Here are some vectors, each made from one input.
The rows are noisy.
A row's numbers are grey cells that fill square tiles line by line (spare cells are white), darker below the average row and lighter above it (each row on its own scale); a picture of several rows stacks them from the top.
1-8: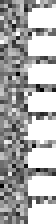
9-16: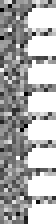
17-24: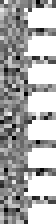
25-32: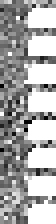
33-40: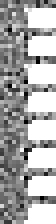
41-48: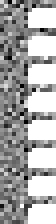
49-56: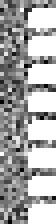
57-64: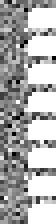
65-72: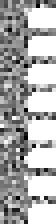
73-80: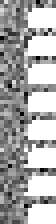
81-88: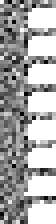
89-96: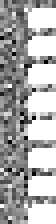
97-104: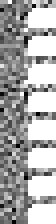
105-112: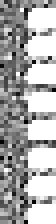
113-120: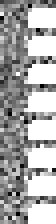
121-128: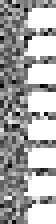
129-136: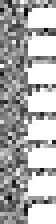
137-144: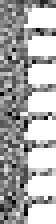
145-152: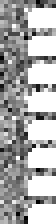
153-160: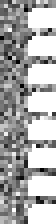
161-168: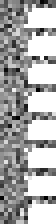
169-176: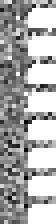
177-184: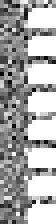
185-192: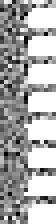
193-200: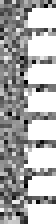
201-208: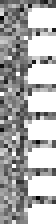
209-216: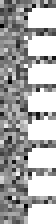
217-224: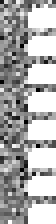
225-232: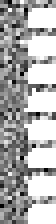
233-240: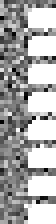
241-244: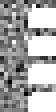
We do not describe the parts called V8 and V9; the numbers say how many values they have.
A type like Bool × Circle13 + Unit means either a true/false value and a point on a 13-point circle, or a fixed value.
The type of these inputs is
(Line7 + V8) × V9 + List2(Line10).
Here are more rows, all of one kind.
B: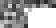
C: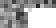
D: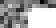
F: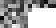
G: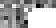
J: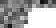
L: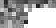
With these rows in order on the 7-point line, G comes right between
C and L.
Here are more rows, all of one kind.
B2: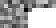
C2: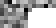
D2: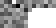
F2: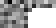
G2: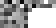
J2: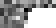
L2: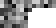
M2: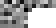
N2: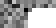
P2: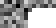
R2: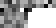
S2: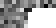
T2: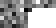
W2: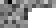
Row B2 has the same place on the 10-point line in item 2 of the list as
M2, R2 and S2.
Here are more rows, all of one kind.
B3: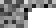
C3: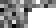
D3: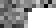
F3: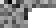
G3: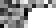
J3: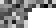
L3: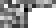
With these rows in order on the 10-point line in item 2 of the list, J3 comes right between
B3 and C3.
